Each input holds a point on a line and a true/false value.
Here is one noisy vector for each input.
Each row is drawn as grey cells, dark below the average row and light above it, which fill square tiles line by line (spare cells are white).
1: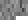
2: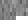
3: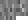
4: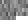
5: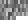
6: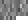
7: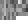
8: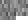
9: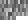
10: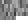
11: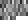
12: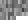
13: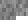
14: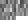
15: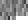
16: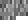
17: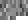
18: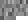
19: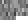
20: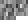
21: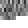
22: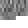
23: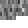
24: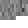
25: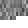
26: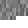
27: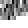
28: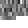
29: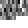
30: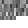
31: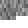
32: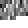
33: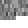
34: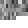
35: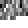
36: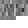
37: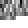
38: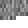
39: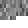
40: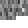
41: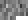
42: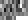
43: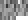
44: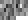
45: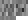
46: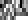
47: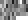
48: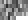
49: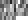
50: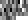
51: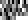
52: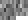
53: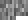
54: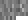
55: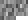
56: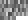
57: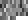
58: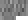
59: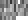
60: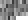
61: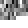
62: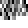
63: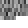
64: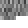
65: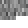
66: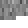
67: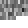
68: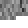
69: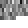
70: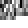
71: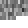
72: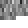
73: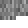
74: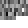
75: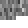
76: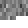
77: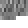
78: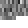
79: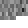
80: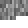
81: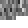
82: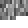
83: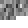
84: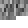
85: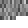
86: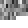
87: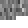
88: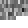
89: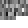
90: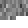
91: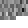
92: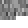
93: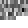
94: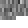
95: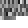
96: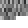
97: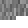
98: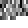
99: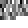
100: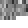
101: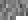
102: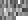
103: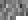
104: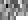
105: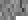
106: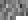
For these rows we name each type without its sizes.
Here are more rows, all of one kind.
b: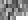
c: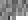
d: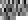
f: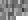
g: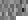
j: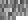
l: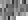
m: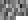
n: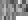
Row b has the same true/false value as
c and j.
